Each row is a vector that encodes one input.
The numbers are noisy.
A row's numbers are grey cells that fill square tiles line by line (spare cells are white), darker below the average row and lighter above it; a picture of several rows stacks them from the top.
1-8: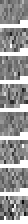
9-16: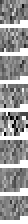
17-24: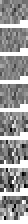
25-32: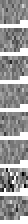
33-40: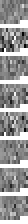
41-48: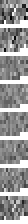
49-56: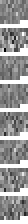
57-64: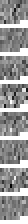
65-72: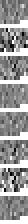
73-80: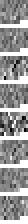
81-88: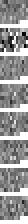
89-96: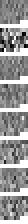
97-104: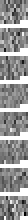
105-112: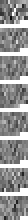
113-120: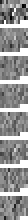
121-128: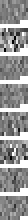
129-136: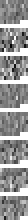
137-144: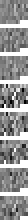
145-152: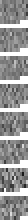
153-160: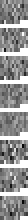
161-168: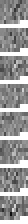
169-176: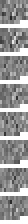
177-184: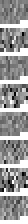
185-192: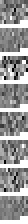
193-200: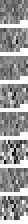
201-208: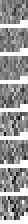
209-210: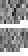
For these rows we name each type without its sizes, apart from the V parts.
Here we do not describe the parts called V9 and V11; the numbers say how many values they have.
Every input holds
three true/false values and a value of V9, together with either a point on a line, or a value of V11.
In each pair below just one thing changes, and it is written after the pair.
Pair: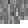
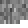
one of the three true/false values
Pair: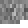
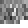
the value of V11
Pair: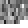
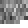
the value of V11
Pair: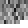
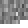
the value of V9
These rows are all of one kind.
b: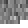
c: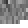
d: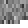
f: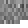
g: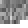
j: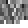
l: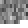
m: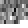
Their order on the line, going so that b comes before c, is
b, m, c, j, l, f, g, d.
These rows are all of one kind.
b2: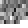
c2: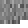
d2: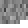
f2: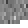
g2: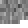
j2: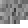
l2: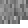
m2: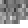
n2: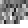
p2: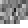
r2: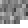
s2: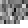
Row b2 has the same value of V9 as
g2, j2, n2 and p2.
